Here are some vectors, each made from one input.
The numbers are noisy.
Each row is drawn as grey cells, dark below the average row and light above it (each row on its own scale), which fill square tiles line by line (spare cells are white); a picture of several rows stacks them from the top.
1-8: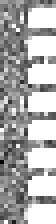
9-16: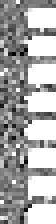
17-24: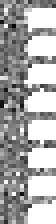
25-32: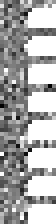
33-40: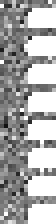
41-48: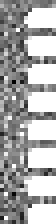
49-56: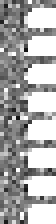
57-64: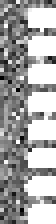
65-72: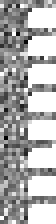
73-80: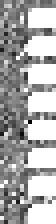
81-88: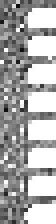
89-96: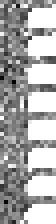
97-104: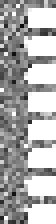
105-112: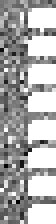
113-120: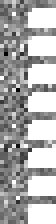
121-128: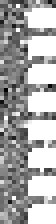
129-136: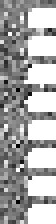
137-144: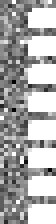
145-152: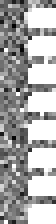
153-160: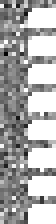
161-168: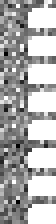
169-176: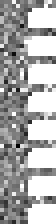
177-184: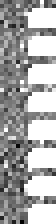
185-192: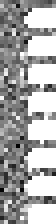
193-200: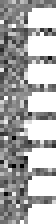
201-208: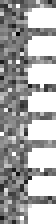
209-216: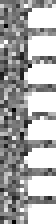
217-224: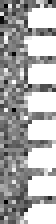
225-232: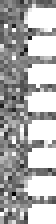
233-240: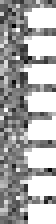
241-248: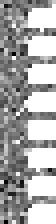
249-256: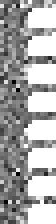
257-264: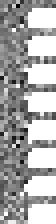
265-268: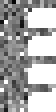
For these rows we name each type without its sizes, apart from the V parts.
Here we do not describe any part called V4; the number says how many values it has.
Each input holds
a point on a line, together with either a point on a line, or a value of V4.
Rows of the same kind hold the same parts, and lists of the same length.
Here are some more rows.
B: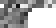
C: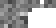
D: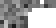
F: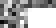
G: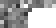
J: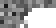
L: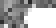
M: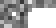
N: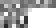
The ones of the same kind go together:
B, G, M, N
C, D, F, J, L

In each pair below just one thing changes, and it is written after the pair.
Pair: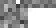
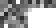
the value of V4
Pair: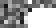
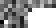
the value of V4
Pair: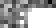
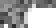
the place on the line
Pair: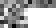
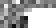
the value of V4
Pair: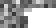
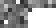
the place on the line
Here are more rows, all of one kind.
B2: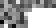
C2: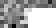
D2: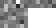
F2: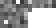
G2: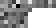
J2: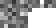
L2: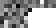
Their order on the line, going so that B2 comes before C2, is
F2, G2, L2, D2, B2, C2, J2.
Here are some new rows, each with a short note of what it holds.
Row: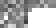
a point on each of two lines
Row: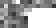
a point on a line and a value of V4
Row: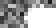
a point on a line and a value of V4
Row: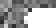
a point on a line and a value of V4
